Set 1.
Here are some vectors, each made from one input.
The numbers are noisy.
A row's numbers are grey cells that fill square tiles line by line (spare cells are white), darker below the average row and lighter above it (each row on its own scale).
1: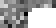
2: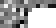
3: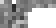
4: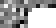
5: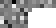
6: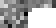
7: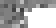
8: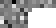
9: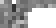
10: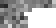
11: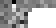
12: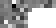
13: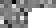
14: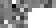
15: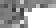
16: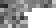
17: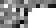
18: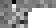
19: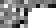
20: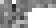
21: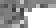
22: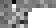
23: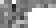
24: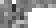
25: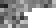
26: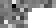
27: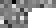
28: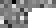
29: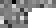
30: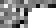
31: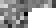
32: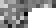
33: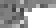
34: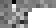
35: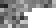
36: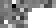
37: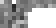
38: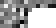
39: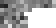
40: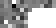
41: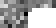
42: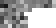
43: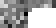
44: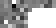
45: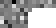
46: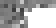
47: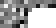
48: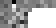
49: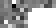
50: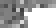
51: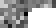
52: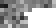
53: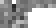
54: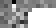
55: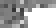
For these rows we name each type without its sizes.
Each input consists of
three true/false values.
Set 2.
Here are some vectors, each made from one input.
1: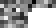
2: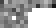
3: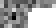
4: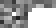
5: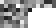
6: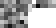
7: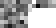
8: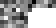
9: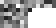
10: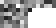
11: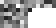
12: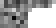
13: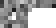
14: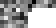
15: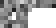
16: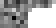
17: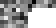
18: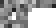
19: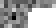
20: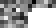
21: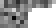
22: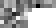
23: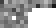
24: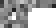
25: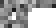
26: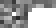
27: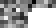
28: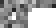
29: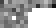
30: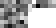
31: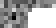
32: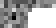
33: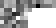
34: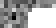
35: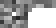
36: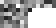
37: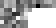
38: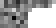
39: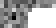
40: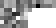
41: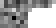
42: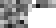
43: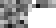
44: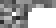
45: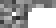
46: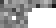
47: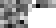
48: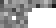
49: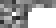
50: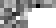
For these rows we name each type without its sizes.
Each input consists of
either a fixed value, or three true/false values.
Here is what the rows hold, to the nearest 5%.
About 10% of them hold a fixed value. The rest hold three true/false values.
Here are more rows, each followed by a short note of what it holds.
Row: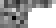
three true/false values
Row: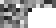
a fixed value
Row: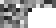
a fixed value
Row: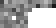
three true/false values
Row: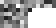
a fixed value
